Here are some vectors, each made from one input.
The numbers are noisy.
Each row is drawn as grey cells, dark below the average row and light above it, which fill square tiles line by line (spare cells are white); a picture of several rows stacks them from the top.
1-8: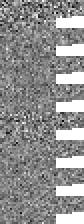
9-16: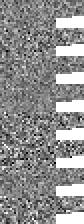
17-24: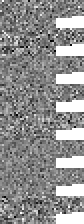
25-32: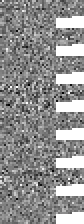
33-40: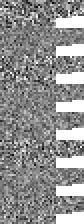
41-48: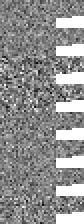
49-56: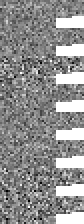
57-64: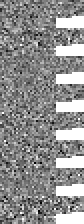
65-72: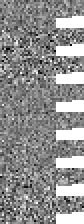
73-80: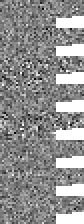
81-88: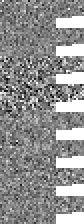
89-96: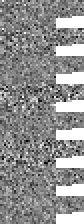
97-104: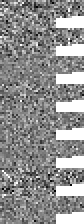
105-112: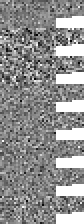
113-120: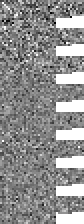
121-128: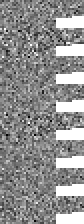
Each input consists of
either a point on a 6-point circle and a true/false value, or a list of up to three points on a 5-point line.
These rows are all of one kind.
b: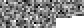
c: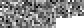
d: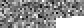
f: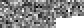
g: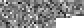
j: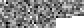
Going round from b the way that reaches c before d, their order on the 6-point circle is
b, c, d, g, j, f.
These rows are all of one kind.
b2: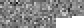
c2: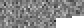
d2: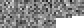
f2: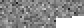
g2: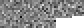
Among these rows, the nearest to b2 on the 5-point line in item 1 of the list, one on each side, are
f2 and g2.
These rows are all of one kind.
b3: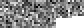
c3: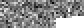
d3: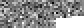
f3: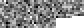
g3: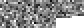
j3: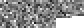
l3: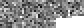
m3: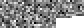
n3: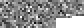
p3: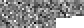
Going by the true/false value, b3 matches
c3, d3 and l3.
